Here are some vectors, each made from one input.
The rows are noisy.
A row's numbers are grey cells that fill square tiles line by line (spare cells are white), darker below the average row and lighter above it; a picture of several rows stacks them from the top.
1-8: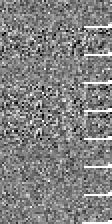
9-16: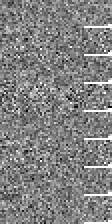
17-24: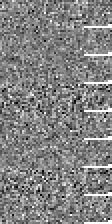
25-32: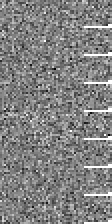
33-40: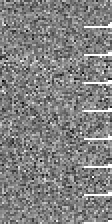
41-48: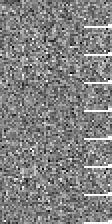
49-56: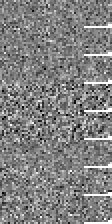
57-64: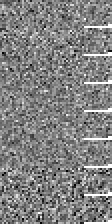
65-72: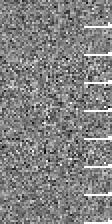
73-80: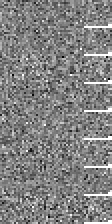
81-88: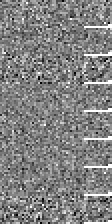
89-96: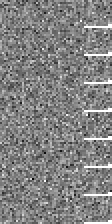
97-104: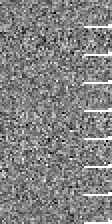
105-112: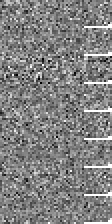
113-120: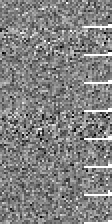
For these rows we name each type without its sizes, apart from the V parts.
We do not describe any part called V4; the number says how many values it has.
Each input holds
a value of V4, together with a list of items, each either a label, or a point on a line.
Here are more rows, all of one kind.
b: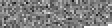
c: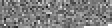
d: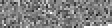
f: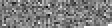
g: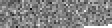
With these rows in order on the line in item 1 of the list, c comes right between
d and g.
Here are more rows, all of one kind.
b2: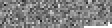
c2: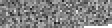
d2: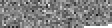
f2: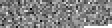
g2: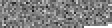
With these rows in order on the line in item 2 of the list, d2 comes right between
b2 and f2.
